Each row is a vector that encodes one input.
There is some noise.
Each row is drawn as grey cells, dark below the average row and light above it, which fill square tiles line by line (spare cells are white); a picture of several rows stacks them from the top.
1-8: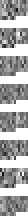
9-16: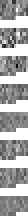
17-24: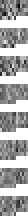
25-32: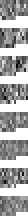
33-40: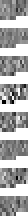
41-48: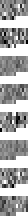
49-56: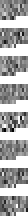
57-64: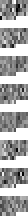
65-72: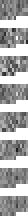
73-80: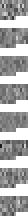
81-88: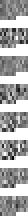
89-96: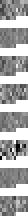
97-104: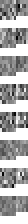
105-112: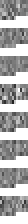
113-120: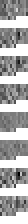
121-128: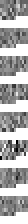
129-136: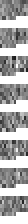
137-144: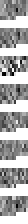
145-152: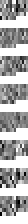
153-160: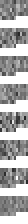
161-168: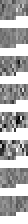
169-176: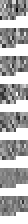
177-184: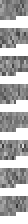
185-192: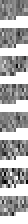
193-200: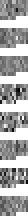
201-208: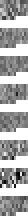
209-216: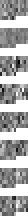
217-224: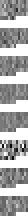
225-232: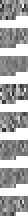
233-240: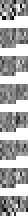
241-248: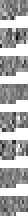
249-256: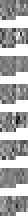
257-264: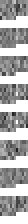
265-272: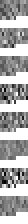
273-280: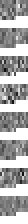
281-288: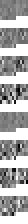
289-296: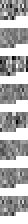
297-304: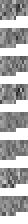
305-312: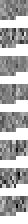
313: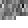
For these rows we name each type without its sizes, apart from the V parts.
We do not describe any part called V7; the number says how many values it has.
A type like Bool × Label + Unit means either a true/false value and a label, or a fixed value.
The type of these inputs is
List(Bool × (Line + V7)).
